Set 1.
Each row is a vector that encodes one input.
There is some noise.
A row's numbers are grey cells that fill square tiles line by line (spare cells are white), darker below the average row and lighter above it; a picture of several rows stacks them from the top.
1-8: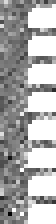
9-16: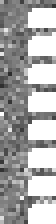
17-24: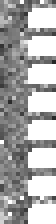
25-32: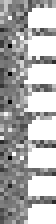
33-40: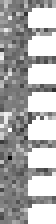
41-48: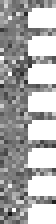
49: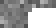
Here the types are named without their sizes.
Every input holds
a label.
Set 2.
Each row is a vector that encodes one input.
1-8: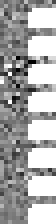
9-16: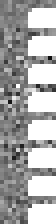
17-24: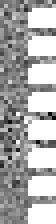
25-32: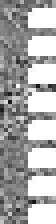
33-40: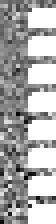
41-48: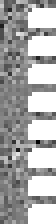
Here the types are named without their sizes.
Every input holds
a label.
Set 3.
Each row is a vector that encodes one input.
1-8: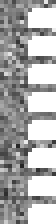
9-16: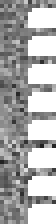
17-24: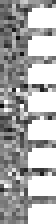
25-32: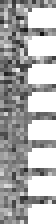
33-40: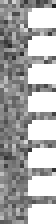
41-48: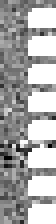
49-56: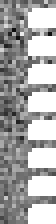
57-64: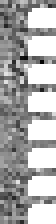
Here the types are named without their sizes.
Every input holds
a point on a line.
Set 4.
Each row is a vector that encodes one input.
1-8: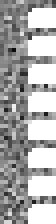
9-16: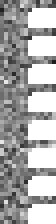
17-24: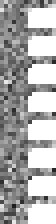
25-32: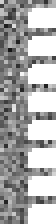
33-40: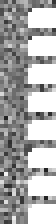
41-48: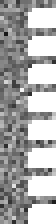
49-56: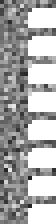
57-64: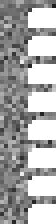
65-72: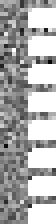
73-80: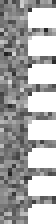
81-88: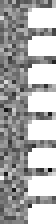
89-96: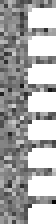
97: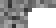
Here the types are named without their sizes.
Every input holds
a point on a line.
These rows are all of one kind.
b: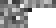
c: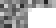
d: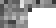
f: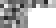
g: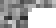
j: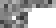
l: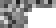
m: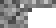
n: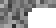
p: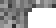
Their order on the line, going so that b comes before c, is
n, p, d, b, m, l, j, g, c, f.
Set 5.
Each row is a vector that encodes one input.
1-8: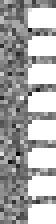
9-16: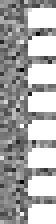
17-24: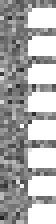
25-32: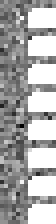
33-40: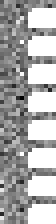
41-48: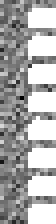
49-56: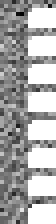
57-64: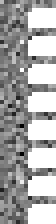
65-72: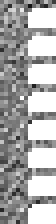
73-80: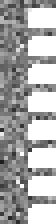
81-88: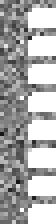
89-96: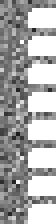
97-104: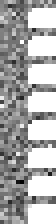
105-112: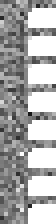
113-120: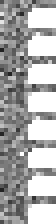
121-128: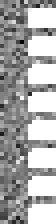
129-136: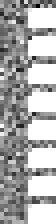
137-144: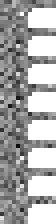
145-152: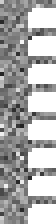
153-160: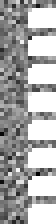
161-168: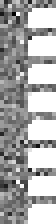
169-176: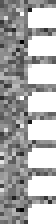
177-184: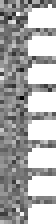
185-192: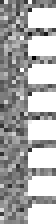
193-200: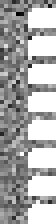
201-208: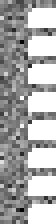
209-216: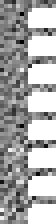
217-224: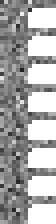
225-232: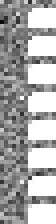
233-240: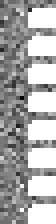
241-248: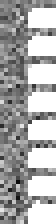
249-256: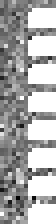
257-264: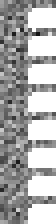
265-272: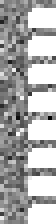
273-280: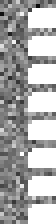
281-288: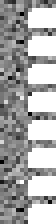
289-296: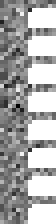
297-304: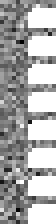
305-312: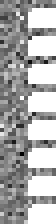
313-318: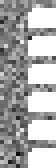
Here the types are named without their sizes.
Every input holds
either a fixed value, or a node of a tree.
